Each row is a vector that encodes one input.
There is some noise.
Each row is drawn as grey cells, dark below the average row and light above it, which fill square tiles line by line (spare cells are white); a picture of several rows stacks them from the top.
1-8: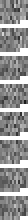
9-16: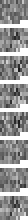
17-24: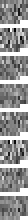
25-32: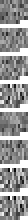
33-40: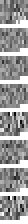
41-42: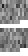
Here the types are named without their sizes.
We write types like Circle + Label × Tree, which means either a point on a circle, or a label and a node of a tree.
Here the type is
List(Line).
